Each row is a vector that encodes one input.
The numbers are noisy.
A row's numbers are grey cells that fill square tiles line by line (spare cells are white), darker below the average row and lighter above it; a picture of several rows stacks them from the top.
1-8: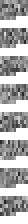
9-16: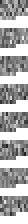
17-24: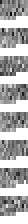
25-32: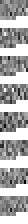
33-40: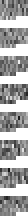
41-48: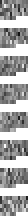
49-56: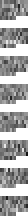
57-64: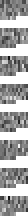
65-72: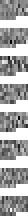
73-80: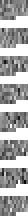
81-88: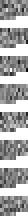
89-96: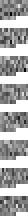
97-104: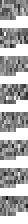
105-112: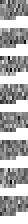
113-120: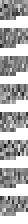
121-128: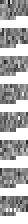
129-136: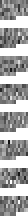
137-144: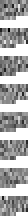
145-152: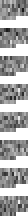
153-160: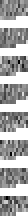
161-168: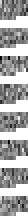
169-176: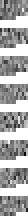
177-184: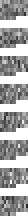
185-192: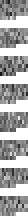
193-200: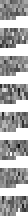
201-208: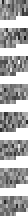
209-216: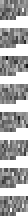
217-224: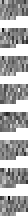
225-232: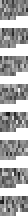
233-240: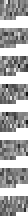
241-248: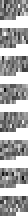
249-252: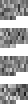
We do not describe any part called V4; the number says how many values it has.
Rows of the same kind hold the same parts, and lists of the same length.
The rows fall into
2 kinds.
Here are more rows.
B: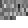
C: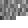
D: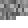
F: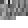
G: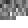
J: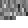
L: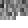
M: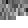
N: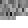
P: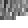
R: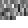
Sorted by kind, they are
B, C, D, F, J, N, P, R
G, L, M

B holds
a point on an 11-point line and a true/false value.
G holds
a true/false value and a value of V4.
